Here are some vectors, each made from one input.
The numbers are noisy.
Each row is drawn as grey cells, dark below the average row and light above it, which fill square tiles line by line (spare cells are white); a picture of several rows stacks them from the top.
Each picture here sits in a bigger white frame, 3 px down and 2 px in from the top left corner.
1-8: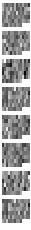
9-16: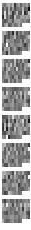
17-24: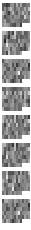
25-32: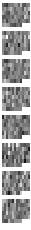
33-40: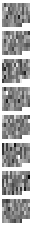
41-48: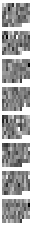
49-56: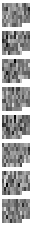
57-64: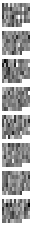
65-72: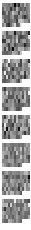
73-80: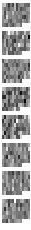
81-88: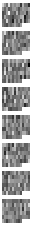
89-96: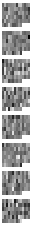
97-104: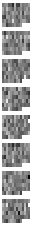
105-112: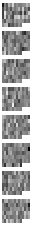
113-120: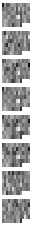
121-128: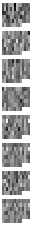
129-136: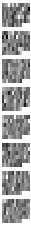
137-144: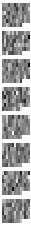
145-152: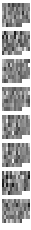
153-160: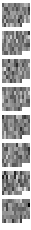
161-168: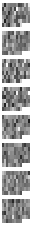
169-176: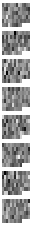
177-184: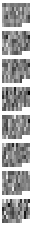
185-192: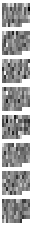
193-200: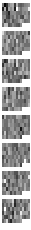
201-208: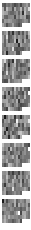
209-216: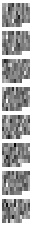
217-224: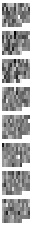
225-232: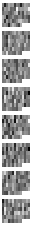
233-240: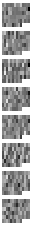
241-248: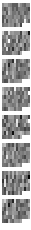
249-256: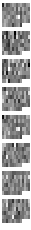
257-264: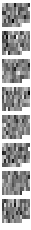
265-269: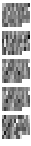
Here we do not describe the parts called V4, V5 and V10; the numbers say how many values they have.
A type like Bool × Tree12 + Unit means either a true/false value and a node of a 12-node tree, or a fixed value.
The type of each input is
(Bool × Bool × Bool + V10) × ((Line6 + V5) × V4 + Line7).
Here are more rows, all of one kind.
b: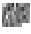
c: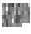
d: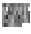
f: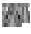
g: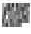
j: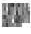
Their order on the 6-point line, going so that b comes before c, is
g, b, f, d, j, c.
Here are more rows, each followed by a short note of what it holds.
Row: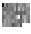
a point on a 6-point line, a value of V4 and a value of V10
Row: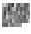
three true/false values, a value of V4 and a value of V5
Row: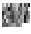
a point on a 7-point line and three true/false values
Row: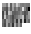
a point on a 7-point line and a value of V10
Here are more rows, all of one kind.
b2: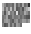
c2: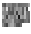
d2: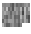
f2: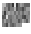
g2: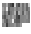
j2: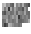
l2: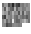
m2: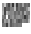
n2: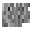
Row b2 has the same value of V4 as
f2 and g2.
